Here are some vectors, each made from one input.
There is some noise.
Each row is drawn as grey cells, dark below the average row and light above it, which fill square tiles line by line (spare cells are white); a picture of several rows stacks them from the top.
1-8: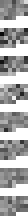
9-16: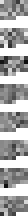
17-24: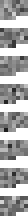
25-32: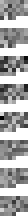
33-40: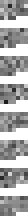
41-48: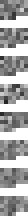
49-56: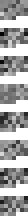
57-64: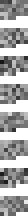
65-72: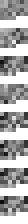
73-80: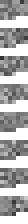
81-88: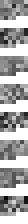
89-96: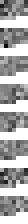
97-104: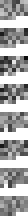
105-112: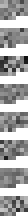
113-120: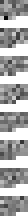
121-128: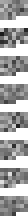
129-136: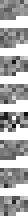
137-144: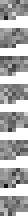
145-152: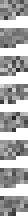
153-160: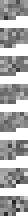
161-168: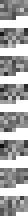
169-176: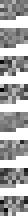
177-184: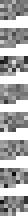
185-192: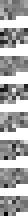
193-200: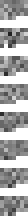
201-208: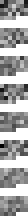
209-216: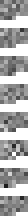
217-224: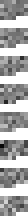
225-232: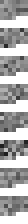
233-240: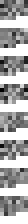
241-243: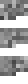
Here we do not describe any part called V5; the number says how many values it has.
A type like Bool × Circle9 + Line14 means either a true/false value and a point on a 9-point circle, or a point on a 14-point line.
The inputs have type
Bool × Bool × Bool × Tree10 + V5.
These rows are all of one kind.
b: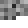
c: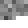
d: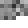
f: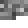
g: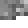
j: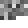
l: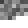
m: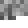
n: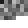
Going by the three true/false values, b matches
f and m.
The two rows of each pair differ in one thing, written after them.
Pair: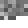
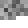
the node of the tree
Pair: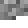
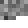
one of the three true/false values
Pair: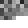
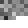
the node of the tree
